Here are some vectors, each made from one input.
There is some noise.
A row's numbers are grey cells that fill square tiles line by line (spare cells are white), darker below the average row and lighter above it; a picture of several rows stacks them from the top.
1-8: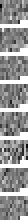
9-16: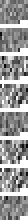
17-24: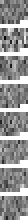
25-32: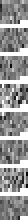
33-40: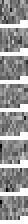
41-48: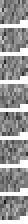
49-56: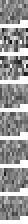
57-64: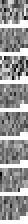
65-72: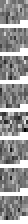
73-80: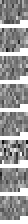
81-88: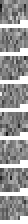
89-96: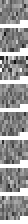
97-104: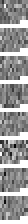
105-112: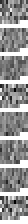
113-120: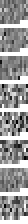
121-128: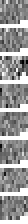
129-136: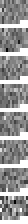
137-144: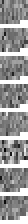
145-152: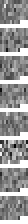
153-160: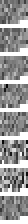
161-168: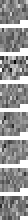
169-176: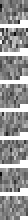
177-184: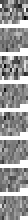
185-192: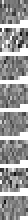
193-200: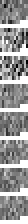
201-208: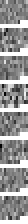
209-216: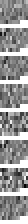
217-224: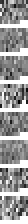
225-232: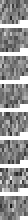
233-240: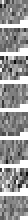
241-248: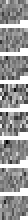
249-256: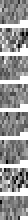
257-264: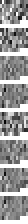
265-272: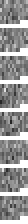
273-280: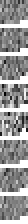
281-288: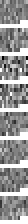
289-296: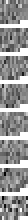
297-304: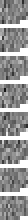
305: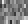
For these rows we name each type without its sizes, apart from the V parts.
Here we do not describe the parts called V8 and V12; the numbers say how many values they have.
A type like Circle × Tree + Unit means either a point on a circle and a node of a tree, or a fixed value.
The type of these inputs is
Bool × Circle + (Tree + V12) × V8.
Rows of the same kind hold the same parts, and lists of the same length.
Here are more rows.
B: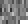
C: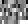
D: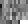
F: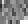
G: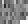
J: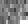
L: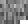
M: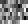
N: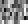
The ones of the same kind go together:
B, D, L
C, M, N
F, G, J

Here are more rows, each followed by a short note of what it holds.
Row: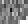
a node of a tree and a value of V8
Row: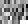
a point on a circle and a true/false value
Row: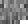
a value of V8 and a value of V12
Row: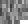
a value of V8 and a value of V12
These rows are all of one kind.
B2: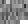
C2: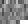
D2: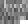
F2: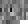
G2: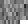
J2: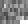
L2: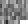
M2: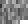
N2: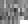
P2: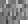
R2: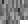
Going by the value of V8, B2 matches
C2 and P2.
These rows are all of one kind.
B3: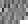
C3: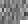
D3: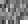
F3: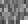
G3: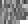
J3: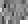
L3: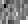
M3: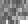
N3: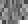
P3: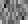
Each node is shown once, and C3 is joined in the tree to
F3.
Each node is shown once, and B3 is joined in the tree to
F3, J3 and N3.
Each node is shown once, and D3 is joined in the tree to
J3.
